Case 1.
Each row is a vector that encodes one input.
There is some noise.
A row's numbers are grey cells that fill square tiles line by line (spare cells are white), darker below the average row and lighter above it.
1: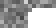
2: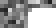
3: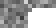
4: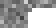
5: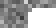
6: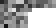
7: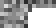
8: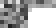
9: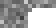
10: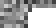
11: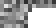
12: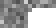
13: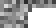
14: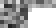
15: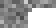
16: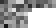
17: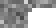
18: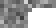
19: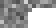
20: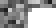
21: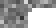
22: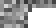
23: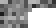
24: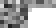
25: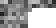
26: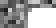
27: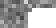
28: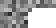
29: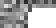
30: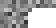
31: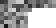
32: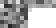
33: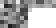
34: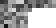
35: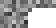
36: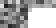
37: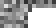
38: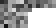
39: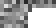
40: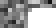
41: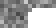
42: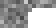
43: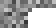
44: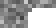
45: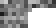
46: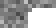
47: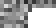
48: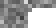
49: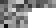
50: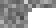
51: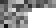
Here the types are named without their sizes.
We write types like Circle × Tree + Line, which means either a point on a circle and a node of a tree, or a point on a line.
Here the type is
Label.
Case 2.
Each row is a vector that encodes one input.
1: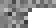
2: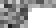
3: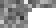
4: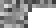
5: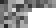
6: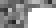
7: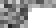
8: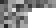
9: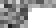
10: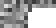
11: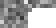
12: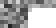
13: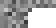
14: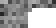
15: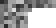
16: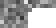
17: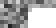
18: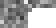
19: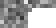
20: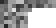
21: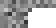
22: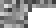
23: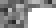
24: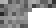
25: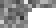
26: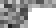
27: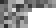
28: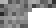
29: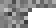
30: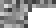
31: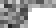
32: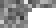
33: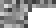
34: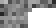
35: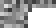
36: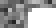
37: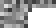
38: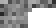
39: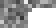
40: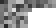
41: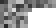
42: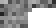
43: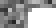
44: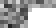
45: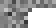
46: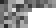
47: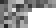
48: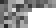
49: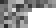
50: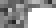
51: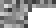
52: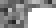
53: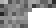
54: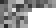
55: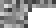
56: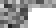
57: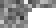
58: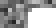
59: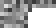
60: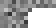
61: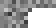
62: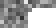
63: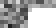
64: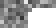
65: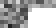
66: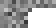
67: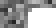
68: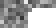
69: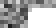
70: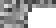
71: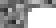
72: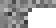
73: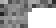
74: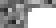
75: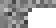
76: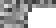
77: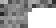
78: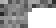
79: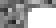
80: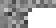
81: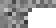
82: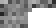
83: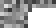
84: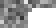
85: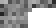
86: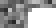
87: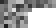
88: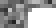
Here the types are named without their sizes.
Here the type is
Label.
